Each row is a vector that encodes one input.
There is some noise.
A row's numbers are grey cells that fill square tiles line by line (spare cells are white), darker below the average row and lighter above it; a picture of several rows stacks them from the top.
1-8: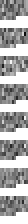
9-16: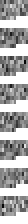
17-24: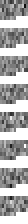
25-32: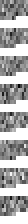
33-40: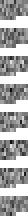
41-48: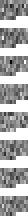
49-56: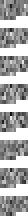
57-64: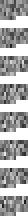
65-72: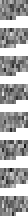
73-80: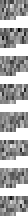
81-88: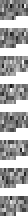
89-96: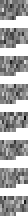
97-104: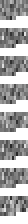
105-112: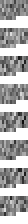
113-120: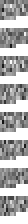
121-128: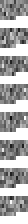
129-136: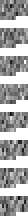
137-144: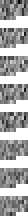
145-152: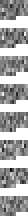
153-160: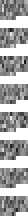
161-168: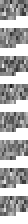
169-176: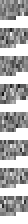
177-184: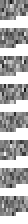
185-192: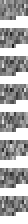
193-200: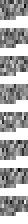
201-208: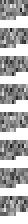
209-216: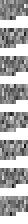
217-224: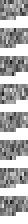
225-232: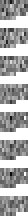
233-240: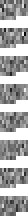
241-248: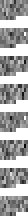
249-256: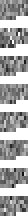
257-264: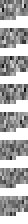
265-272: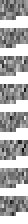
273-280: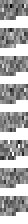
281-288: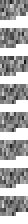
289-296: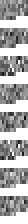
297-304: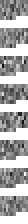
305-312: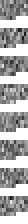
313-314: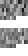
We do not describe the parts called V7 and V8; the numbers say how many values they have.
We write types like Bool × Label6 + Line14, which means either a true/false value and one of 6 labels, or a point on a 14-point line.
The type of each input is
(Line9 + V7) × V8 + List2(Line5).
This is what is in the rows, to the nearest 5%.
About 55% of them hold a value of V8, together with either a point on a 9-point line, or a value of V7. The rest are lists of up to two points on a 5-point line: a few of all rows are empty, 15% hold one and 25% two.
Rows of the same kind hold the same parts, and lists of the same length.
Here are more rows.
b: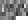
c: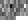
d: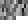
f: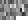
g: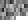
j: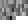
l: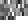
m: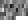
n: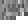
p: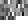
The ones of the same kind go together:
b, m
c, j, n
d
f, g
l, p

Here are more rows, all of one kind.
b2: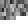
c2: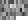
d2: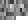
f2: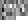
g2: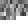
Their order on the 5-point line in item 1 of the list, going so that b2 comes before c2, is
g2, b2, d2, c2, f2.
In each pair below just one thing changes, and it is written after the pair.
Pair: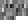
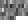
the value of V7
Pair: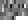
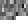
the value of V7
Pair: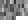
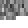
the value of V8
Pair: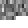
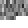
the value of V8
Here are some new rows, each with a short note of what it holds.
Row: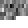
a value of V7 and a value of V8
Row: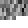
a list of one item
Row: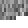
a point on a 9-point line and a value of V8
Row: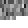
a list of one item
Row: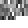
the empty list
